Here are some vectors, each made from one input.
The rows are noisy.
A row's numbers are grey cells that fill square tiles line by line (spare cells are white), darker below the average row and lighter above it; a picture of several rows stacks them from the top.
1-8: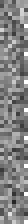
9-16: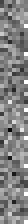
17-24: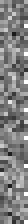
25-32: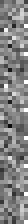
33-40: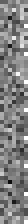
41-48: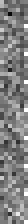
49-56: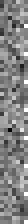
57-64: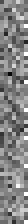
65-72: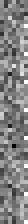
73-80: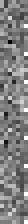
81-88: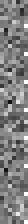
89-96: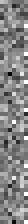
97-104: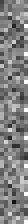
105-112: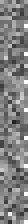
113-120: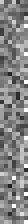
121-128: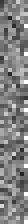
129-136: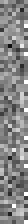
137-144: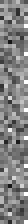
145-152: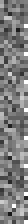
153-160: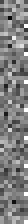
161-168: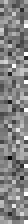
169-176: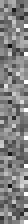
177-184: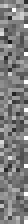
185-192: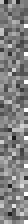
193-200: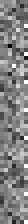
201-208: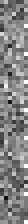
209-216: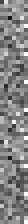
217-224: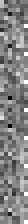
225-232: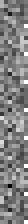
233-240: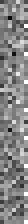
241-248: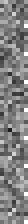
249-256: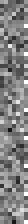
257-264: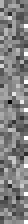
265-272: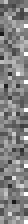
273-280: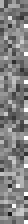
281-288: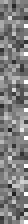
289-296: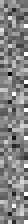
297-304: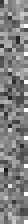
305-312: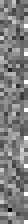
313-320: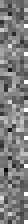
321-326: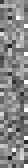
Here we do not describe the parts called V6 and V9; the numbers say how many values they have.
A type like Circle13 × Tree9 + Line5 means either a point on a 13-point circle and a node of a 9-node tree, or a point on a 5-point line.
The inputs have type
(Line8 + V9) × V6 + List3(Line7).
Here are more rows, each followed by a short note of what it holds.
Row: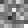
a point on an 8-point line and a value of V6
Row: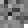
a list of three items
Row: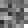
a list of one item
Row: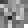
a point on an 8-point line and a value of V6
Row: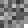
a list of one item
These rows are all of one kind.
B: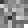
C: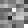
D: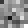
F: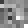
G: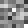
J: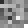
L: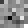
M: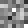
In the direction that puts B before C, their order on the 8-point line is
D, B, L, M, G, J, C, F.
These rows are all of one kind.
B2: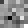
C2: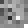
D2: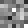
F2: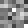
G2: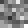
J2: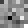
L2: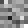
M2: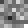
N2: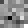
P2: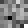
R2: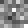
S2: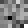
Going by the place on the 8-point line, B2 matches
J2, N2, P2 and S2.
